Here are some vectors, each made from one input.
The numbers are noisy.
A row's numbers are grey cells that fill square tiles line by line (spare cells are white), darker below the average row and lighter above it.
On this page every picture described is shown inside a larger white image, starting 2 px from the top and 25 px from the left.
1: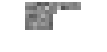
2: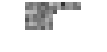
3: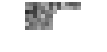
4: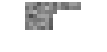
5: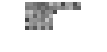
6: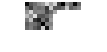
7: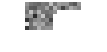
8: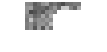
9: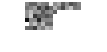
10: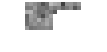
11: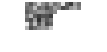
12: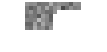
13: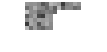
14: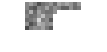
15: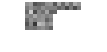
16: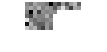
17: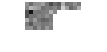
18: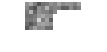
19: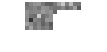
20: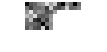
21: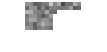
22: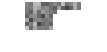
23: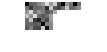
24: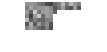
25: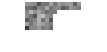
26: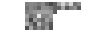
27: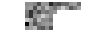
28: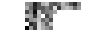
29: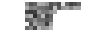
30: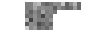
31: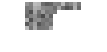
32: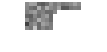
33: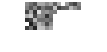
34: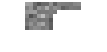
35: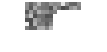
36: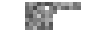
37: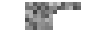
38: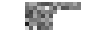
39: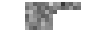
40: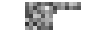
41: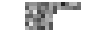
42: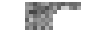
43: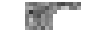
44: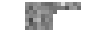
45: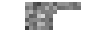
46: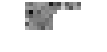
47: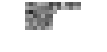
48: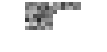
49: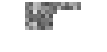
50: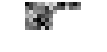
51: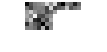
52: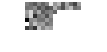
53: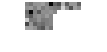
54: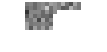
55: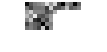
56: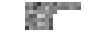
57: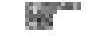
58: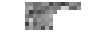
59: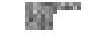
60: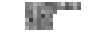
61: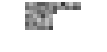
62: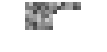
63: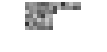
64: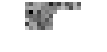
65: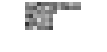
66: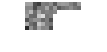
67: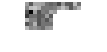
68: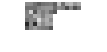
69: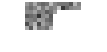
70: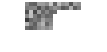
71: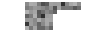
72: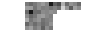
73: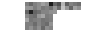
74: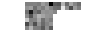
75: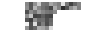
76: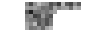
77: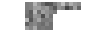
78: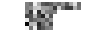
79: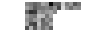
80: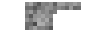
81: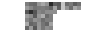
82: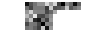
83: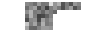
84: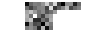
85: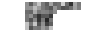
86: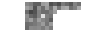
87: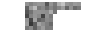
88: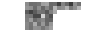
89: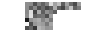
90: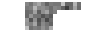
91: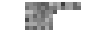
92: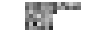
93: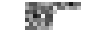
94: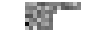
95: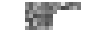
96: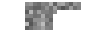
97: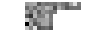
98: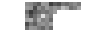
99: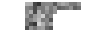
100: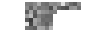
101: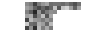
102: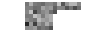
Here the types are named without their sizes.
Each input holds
a list of points on a line.
